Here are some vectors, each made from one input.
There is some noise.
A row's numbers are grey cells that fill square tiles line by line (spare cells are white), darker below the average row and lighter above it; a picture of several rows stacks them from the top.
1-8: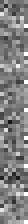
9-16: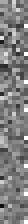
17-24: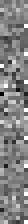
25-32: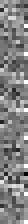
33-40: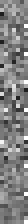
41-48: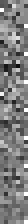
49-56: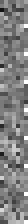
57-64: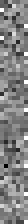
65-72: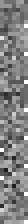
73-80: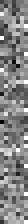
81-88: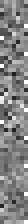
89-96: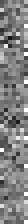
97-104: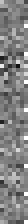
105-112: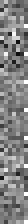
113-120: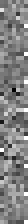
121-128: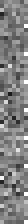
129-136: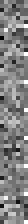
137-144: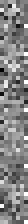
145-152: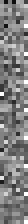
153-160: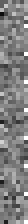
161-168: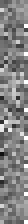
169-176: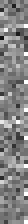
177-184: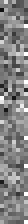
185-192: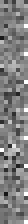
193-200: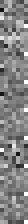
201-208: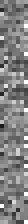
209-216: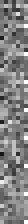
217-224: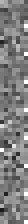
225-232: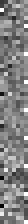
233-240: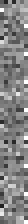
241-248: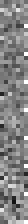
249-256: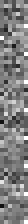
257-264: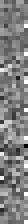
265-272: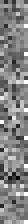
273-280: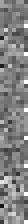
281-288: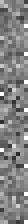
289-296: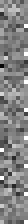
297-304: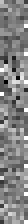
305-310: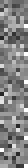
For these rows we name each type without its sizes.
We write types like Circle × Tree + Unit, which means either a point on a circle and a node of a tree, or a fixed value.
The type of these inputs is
Line.
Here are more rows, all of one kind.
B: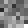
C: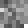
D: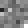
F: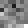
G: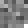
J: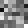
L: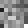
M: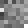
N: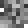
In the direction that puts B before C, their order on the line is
J, L, B, F, D, G, C, M, N.
